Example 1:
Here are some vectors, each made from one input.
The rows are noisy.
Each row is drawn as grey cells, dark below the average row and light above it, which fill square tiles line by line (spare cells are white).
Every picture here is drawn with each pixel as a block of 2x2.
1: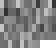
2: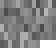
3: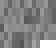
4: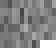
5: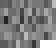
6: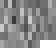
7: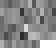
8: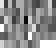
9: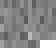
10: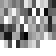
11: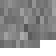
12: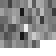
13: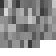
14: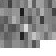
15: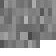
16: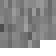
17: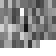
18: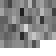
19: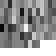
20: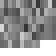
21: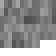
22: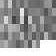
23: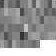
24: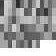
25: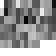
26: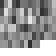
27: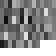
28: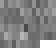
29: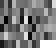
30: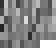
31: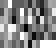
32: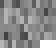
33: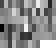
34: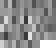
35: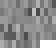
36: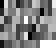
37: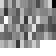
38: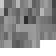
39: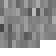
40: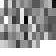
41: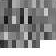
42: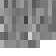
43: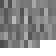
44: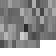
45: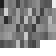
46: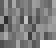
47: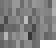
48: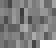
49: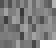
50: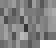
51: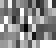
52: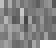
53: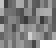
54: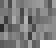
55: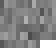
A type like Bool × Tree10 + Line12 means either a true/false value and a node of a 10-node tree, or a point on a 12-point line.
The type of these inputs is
Tree10.
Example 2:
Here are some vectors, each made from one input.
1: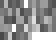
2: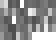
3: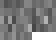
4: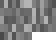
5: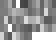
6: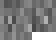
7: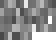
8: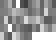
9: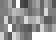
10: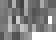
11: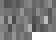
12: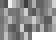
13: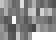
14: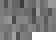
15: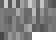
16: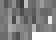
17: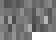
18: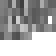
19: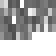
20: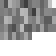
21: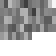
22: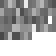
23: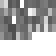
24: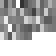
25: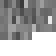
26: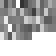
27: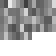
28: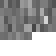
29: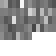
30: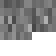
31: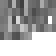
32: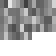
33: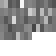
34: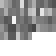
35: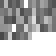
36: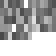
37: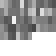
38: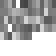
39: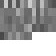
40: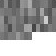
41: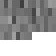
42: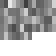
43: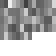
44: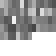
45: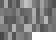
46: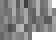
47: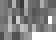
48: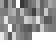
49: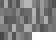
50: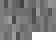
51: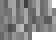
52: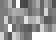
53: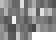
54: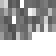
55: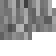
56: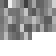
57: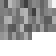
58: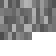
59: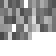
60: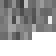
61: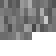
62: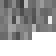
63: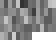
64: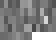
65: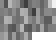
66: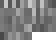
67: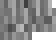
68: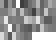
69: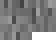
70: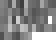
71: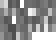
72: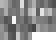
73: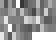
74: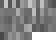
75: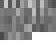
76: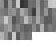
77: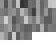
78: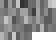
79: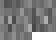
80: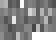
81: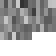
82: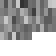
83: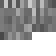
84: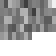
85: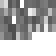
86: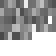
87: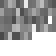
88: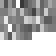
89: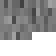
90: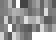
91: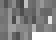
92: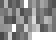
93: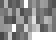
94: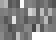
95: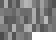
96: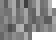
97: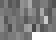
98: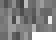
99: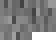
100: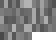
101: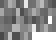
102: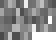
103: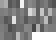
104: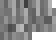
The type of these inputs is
Tree18.
